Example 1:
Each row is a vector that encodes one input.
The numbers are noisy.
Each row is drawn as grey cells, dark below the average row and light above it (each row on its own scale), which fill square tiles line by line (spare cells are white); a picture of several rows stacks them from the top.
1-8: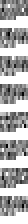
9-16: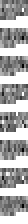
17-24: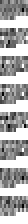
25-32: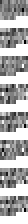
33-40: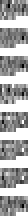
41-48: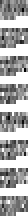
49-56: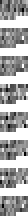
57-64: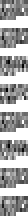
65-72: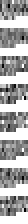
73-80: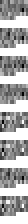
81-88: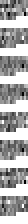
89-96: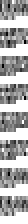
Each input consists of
either a point on an 8-point circle and a true/false value, or a point on a 6-point line.
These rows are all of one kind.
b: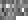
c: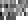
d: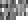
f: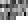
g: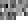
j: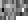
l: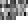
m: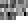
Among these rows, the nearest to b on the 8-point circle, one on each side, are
c and d.
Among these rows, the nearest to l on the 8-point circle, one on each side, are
d and f.
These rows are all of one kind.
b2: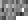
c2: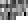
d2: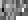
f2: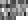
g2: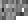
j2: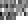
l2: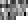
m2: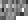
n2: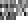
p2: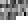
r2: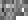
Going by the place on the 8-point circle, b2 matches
f2, g2, l2 and m2.
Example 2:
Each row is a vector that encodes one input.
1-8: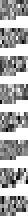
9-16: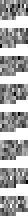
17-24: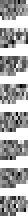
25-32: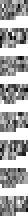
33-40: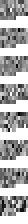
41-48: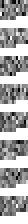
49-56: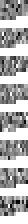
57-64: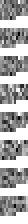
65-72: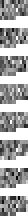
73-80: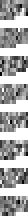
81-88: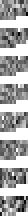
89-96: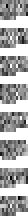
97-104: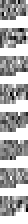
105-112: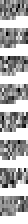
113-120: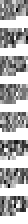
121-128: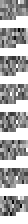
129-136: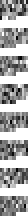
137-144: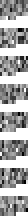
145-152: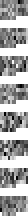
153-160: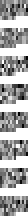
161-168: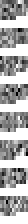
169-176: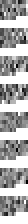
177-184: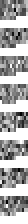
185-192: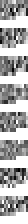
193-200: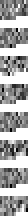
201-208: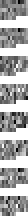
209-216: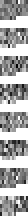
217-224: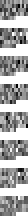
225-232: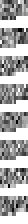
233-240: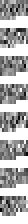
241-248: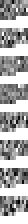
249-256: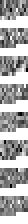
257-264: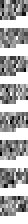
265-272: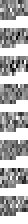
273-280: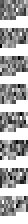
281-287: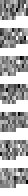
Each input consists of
either a point on a 15-point line and a true/false value, or a node of a 15-node tree.
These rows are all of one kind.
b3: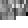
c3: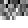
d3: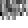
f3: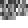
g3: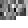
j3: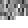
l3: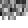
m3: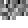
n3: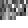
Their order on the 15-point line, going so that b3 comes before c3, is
b3, j3, m3, c3, f3, l3, g3, n3, d3.
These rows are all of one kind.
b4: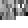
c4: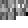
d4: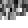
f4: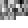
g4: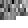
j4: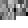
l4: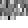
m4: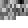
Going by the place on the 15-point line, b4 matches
c4 and j4.
